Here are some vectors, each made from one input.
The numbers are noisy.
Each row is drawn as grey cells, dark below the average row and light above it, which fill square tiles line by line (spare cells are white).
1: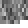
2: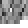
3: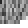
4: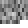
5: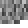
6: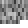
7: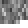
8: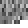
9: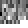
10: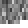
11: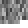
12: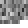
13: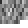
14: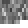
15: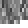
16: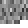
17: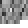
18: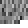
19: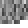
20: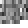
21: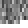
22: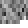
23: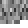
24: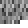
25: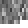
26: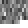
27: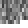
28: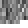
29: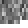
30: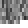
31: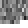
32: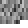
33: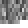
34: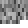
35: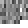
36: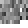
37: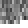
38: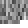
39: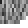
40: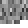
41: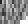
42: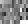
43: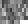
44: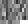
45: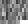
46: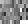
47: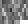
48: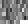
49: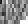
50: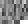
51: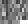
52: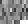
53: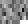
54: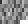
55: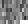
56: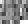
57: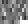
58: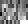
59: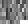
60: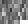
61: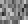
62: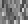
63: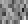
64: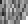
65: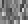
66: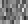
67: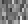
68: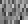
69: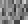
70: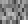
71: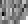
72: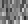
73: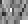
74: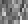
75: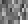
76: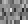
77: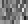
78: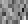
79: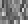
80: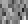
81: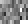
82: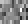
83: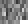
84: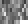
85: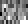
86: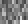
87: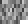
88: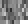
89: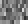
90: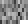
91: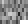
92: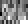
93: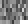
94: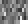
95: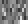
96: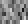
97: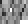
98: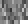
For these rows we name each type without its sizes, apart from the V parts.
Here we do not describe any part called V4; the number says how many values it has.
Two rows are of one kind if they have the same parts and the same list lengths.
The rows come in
3 kinds.
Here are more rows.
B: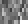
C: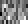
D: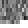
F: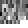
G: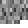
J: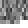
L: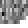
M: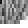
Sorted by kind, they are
B, D, J
C, F
G, L, M

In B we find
a point on a circle and a true/false value.
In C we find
a fixed value.
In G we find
two values of V4.
